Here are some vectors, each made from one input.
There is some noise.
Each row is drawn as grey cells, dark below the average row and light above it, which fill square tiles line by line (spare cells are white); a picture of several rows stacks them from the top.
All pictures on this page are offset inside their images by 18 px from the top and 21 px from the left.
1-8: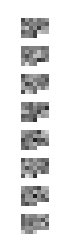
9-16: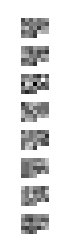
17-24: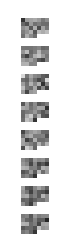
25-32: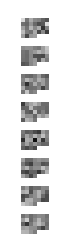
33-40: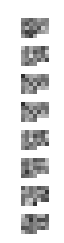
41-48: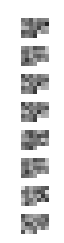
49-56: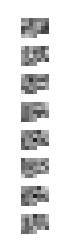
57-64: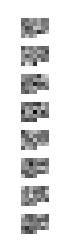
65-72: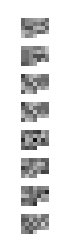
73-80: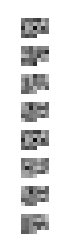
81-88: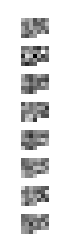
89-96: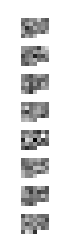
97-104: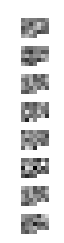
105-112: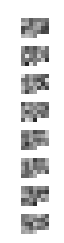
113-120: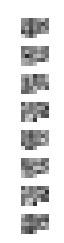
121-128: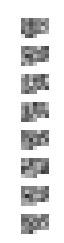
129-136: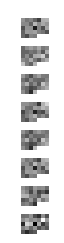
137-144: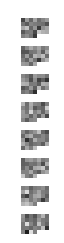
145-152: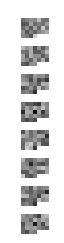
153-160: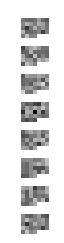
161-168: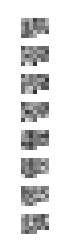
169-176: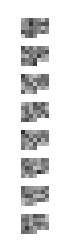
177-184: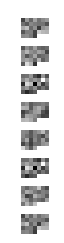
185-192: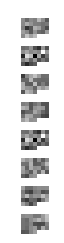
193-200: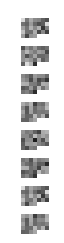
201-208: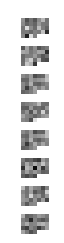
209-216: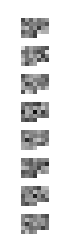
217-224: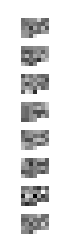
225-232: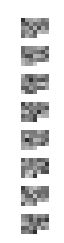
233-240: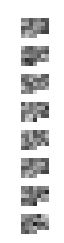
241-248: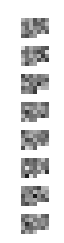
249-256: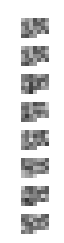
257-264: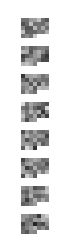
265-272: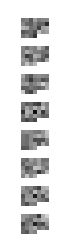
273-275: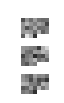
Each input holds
either a point on a 10-point line, or a list of up to two points on an 8-point line.
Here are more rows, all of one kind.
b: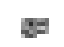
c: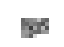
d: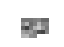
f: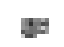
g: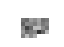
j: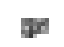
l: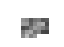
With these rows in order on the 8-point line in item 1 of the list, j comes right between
c and f.
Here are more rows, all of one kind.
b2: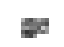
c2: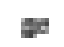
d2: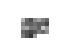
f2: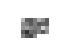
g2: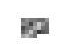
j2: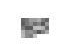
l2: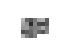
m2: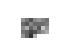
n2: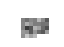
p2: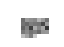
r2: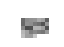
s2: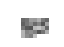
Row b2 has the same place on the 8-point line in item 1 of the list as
c2 and d2.
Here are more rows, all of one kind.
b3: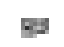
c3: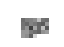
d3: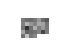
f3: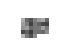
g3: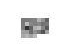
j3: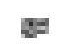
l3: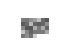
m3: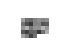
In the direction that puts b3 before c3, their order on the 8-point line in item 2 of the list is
m3, j3, b3, g3, f3, c3, l3, d3.
